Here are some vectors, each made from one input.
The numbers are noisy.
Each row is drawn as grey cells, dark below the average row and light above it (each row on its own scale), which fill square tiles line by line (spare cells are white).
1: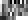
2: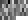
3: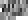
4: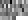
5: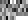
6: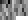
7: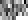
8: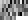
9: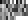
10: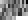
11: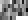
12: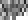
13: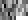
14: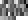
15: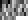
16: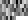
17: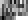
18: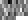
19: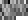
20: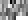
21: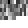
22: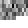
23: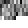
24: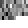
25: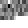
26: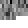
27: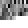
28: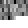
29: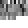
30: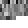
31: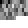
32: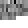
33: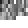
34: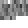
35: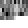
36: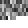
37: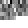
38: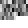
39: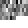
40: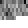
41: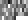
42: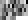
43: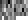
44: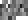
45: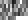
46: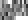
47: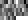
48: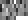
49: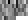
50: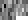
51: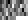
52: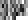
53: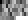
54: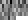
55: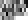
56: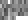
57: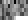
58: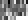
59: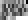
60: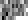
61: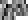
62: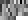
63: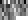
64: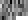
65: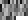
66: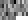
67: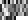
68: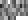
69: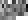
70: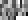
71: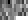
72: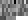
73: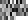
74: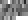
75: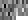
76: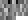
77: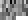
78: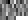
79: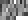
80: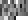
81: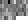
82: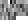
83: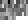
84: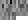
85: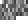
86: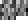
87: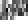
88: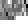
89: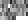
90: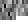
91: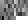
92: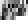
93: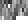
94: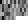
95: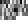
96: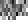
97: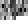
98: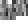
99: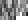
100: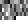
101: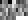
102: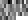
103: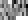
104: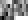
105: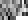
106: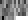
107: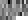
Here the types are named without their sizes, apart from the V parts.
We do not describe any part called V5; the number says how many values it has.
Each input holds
a list of items, each a true/false value and a value of V5.
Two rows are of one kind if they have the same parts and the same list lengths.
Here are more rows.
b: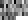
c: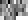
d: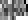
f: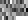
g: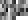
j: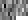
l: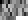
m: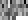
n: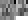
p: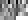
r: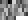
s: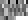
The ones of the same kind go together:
b, d, g, m, n
c, f, l, p, r, s
j

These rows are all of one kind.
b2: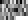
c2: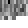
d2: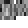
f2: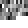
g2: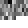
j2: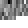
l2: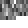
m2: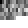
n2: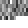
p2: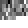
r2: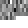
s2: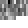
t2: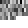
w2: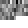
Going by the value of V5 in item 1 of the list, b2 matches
n2, r2, t2 and w2.
